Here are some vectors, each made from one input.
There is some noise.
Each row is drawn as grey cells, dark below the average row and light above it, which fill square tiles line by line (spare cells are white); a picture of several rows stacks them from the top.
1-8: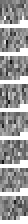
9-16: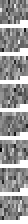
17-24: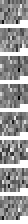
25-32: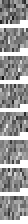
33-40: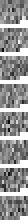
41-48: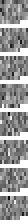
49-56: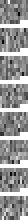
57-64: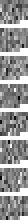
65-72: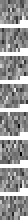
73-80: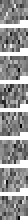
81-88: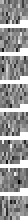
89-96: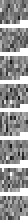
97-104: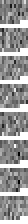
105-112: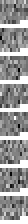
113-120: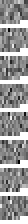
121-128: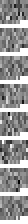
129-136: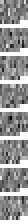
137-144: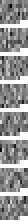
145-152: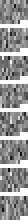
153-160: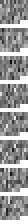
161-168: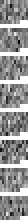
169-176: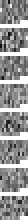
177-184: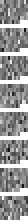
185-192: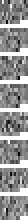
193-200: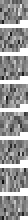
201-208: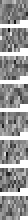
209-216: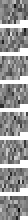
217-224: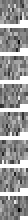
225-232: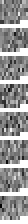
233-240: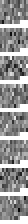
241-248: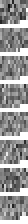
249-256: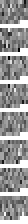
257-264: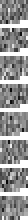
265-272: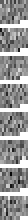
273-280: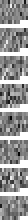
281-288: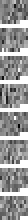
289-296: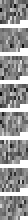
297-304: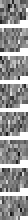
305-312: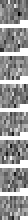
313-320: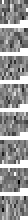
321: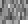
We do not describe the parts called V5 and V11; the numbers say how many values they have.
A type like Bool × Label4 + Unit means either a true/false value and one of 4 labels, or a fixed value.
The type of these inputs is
Label6 × Label6 + (Line7 + V5) × V11.
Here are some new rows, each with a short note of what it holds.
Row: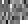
two labels (each one of 6)
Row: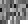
two labels (each one of 6)
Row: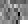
a point on a 7-point line and a value of V11
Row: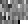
two labels (each one of 6)
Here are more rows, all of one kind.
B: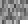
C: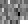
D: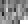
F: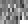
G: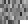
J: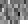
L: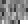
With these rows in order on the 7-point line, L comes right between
D and G.
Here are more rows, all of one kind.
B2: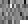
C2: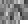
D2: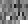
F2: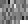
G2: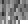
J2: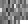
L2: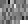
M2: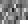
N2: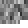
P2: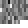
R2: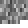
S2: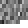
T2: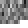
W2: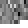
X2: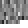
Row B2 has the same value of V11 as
F2, J2, L2 and P2.
